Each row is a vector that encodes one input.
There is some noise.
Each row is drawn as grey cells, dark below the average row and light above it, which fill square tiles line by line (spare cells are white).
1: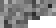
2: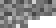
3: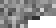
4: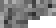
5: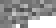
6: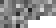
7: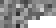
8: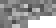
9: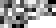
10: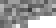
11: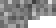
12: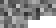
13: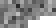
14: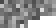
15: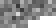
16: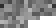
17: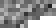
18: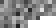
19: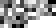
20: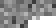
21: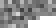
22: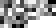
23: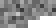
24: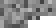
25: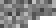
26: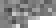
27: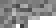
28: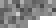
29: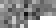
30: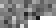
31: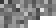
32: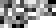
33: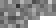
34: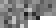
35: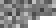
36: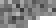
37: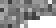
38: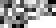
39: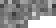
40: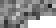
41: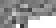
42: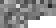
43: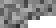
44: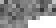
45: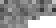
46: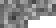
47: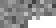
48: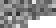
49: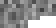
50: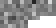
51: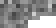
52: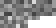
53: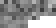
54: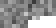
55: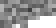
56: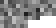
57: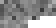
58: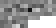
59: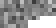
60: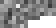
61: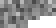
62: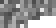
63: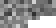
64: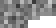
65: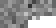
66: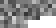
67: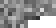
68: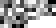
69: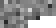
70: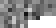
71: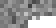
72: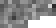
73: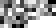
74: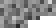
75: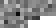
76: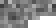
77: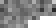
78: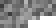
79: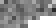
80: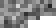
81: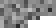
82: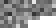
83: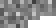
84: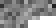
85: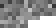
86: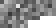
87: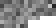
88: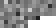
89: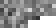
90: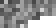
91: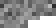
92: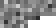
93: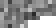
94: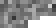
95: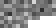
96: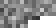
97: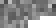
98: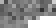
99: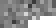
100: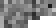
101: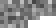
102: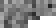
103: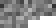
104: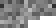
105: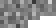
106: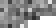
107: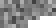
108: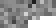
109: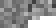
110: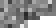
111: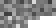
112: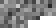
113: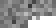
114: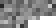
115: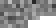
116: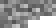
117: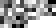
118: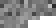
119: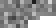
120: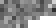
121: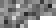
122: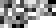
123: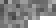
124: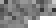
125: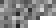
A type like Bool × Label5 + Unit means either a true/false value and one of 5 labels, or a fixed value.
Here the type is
(Bool × Bool × Bool + Label11) × Label11 + Unit.
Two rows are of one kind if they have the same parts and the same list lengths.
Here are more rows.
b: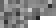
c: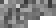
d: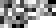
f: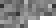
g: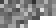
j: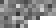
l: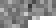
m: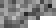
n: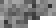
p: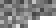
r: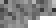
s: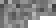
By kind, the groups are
b, c, g, j, m, n
d
f, l, p, r, s

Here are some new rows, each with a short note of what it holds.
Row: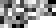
a fixed value
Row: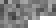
one of 11 labels and three true/false values
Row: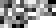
a fixed value
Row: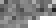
one of 11 labels and three true/false values
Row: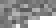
one of 11 labels and three true/false values
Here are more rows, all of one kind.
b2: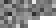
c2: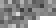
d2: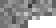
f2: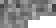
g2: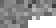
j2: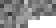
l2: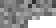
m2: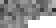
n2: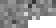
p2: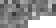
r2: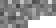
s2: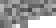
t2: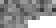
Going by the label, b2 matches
d2, j2, m2 and r2.
